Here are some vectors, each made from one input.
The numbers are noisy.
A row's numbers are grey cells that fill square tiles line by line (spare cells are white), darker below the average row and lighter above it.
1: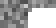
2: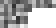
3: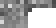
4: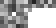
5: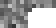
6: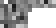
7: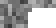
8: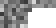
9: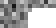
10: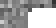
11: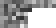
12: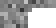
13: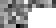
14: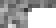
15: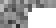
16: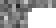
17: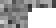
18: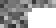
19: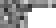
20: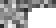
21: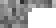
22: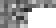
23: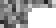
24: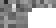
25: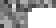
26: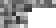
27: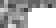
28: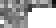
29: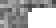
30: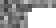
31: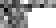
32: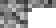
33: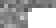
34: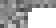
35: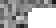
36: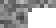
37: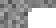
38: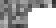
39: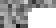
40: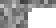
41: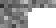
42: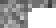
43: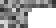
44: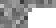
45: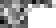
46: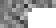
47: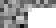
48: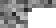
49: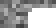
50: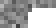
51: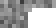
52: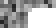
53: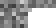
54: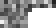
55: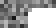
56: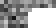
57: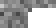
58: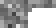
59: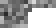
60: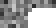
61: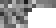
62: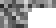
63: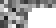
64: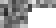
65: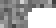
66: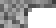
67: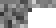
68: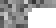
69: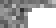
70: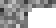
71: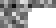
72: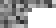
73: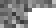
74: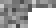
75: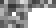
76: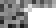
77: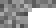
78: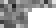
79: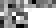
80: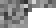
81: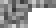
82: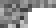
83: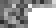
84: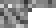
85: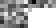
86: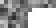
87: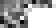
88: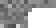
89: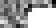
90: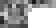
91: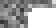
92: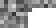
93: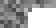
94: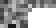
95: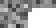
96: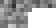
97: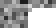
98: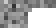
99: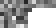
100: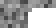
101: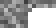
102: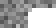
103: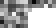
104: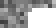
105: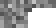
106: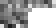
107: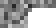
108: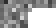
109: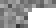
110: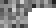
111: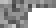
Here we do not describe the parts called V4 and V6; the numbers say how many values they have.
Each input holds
a value of V6, together with either one of 5 labels, or a true/false value and a value of V4.
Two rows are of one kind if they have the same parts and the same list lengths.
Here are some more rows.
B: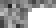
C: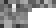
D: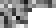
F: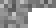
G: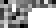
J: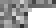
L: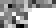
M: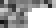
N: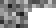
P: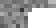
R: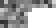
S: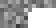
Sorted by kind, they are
B, C, M, N, R
D, F, G, J, L, P, S

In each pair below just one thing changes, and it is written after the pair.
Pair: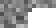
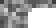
the true/false value
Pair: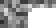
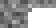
the true/false value
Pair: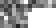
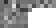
the true/false value
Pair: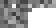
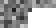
the value of V6
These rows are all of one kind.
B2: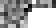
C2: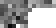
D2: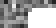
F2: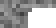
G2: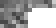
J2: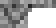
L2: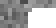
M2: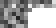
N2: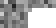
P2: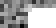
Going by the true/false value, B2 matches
G2, L2, N2 and P2.
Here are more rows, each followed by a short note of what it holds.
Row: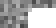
one of 5 labels and a value of V6
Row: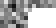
one of 5 labels and a value of V6
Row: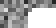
a true/false value, a value of V4 and a value of V6
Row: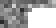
a true/false value, a value of V4 and a value of V6
